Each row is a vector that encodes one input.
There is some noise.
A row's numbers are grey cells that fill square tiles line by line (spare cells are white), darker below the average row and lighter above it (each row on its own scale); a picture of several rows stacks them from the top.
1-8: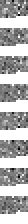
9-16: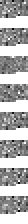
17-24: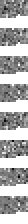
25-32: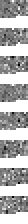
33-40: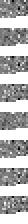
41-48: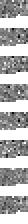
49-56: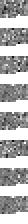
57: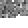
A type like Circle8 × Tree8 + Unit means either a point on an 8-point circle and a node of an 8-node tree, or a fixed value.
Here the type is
Bool × Line5.
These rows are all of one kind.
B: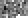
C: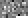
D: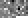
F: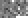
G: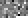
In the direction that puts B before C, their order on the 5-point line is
B, D, G, F, C.
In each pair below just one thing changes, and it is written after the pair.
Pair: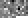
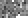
the true/false value
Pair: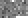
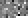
the true/false value
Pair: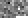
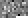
the true/false value
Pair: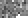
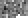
the place on the 5-point line
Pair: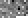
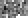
the true/false value
